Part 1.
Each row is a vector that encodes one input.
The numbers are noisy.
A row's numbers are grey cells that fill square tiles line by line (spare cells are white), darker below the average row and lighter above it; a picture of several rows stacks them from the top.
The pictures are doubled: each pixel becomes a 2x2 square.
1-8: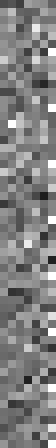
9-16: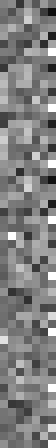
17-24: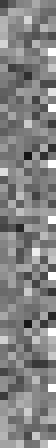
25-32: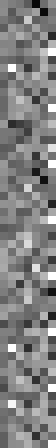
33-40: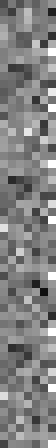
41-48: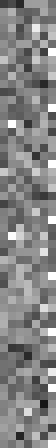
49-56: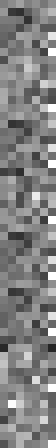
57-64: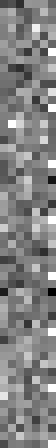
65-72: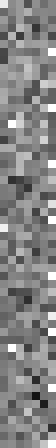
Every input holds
either a point on a 6-point circle, or a point on a 4-point line and a point on a 5-point line.
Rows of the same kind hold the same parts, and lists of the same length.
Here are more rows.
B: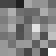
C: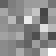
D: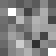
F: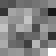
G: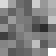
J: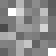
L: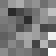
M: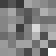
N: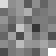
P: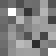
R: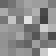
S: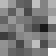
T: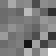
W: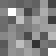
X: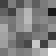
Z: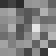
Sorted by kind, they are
B, D, G, J, L, M, N, P, S, W, Z
C, F, R, T, X

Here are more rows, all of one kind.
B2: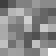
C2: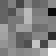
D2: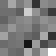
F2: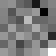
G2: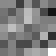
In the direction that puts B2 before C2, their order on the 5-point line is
B2, C2, D2, G2, F2.
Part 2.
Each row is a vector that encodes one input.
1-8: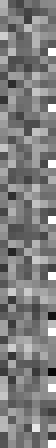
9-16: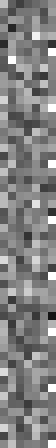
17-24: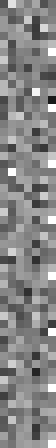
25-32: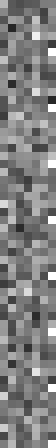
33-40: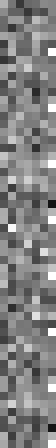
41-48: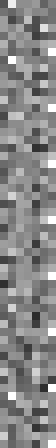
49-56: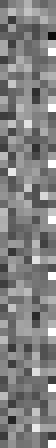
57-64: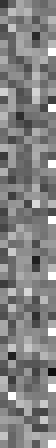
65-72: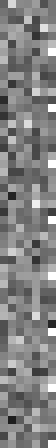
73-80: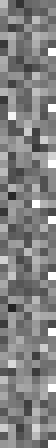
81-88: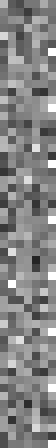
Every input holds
either a point on a 7-point line, or a point on a 9-point line.
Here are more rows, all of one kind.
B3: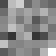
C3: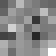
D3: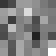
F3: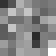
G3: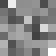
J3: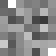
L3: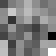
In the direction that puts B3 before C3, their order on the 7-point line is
G3, J3, B3, C3, F3, D3, L3.
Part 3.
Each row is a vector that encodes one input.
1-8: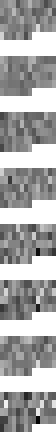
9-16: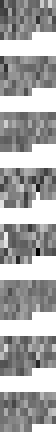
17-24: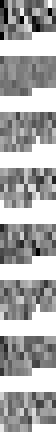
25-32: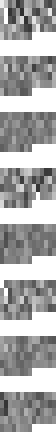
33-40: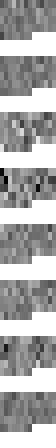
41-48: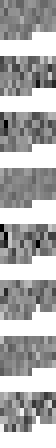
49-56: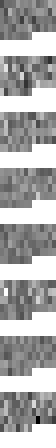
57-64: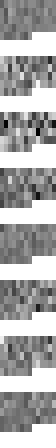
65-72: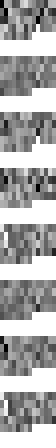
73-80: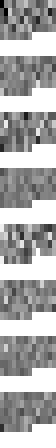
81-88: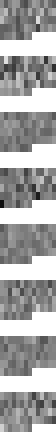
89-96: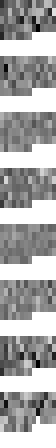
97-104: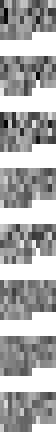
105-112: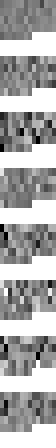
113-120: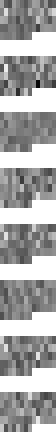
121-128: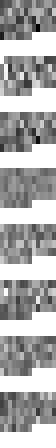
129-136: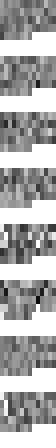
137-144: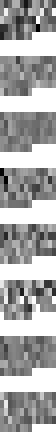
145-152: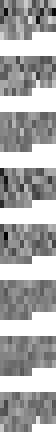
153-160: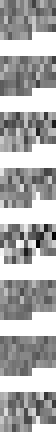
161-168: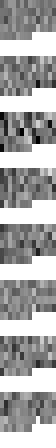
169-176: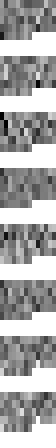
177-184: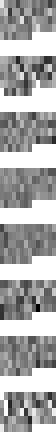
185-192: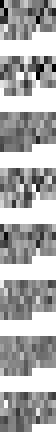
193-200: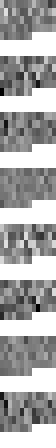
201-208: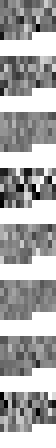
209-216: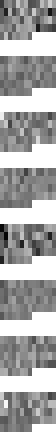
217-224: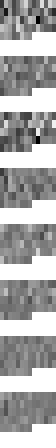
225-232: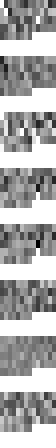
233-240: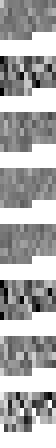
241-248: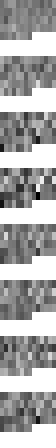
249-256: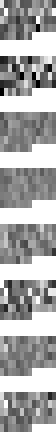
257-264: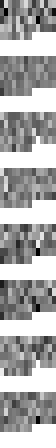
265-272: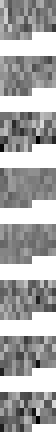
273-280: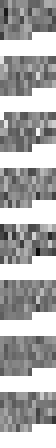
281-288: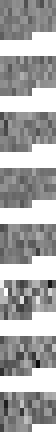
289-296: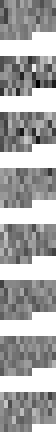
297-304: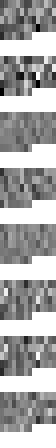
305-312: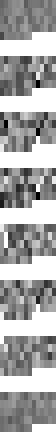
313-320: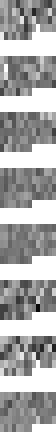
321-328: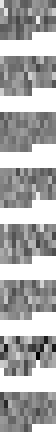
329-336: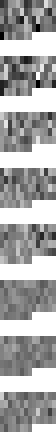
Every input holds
either a point on a 6-point circle, or a fixed value, or four true/false values.
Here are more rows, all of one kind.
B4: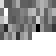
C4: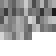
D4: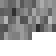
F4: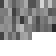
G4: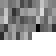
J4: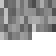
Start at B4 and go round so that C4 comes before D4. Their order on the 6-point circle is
B4, J4, C4, D4, G4, F4.
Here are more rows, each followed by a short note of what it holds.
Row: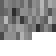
a point on a 6-point circle
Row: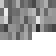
a point on a 6-point circle
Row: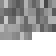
a point on a 6-point circle
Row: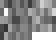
a fixed value
